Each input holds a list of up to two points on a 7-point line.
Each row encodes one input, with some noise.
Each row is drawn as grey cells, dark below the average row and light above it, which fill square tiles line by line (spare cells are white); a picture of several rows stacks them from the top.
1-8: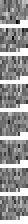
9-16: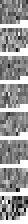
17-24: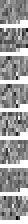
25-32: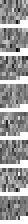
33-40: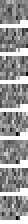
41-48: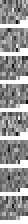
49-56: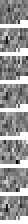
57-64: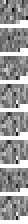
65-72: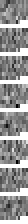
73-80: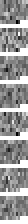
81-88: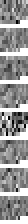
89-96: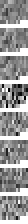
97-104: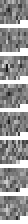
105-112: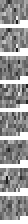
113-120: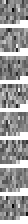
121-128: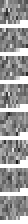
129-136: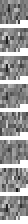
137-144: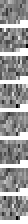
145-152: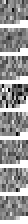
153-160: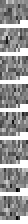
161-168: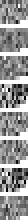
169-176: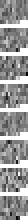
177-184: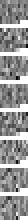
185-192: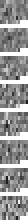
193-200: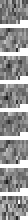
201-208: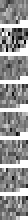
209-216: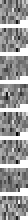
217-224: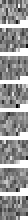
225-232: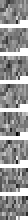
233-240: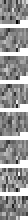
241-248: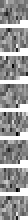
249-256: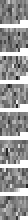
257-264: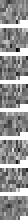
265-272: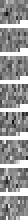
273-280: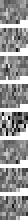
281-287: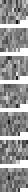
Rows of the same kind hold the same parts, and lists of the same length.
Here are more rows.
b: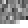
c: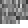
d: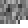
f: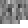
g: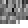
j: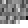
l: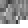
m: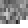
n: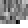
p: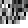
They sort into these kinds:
b, c, d, f, g, j
l, m, n
p

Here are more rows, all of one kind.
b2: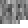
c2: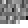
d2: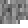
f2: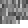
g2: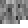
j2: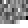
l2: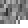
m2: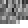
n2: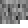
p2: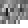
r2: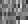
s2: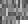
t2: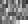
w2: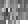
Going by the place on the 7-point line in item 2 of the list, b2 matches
f2, s2, t2 and w2.
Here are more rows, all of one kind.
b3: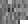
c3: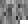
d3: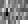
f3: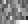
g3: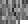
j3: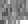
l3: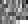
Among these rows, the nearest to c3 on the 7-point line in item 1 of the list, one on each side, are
b3 and j3.
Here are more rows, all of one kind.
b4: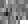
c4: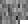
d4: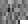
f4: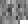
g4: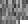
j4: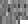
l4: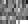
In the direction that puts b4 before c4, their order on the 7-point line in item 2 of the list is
b4, c4, f4, j4, g4, d4, l4.
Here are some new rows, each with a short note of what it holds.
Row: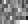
a list of two items
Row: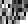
the empty list
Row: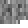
a list of two items
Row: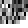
the empty list
